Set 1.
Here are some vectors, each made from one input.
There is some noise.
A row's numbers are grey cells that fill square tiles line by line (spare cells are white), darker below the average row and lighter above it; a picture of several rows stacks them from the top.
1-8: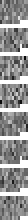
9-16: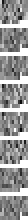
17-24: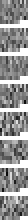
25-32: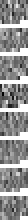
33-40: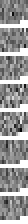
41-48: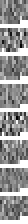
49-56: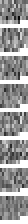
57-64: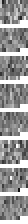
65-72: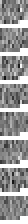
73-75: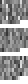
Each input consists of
either one of 8 labels, or a point on a 5-point line.
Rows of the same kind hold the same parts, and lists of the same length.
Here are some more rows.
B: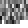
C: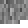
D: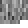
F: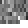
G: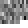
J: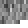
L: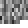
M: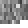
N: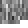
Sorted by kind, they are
B, L
C, D, F, G, J, M, N

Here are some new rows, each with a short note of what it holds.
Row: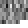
one of 8 labels
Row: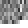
a point on a 5-point line
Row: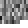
a point on a 5-point line
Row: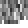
a point on a 5-point line
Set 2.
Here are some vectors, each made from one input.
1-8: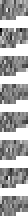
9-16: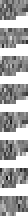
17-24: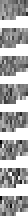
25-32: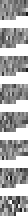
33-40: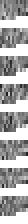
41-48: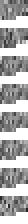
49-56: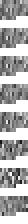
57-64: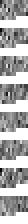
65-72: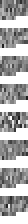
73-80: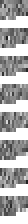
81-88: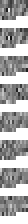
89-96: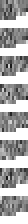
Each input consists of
a list of up to two points on a 9-point line.
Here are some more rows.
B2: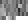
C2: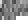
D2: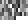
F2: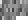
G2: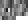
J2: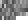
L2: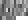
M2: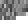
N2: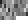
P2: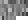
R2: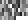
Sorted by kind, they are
B2, G2, N2, P2
C2, F2, J2, L2, M2
D2, R2

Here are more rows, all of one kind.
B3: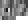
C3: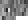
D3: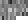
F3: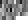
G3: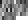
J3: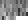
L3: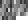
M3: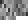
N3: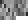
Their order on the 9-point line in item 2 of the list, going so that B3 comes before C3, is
D3, L3, B3, C3, G3, J3, F3, N3, M3.
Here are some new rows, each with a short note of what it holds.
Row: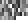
the empty list
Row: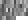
a list of one item
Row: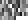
the empty list
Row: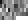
a list of two items
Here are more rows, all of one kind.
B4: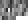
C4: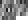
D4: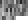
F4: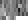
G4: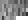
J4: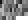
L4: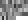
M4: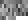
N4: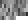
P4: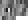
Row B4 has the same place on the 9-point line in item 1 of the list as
D4, J4 and P4.
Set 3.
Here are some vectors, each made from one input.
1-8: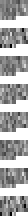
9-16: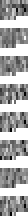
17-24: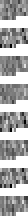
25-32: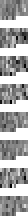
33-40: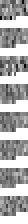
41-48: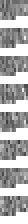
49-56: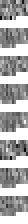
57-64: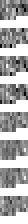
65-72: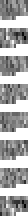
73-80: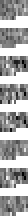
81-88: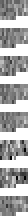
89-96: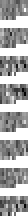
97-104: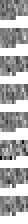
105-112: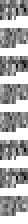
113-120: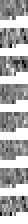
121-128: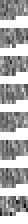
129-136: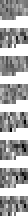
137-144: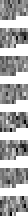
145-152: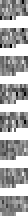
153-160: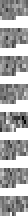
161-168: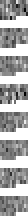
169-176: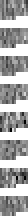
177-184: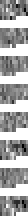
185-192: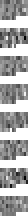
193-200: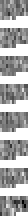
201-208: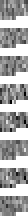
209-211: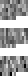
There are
2 kinds of row.
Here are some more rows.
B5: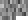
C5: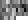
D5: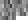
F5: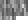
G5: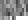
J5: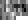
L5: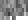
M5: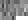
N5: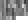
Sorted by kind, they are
B5, D5, F5, G5, L5, M5, N5
C5, J5

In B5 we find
a point on a 10-point line.
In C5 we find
a point on a 6-point circle.
